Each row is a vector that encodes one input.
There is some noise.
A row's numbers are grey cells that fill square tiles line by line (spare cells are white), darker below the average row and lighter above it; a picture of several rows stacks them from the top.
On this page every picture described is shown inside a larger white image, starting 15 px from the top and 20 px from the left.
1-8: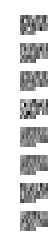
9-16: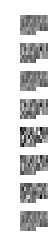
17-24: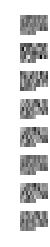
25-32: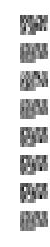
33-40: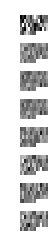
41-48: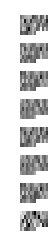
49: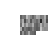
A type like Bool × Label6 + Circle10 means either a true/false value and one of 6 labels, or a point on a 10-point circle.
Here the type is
Line5.
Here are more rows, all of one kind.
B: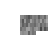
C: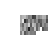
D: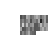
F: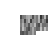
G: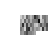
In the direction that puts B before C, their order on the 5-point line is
G, B, C, D, F.
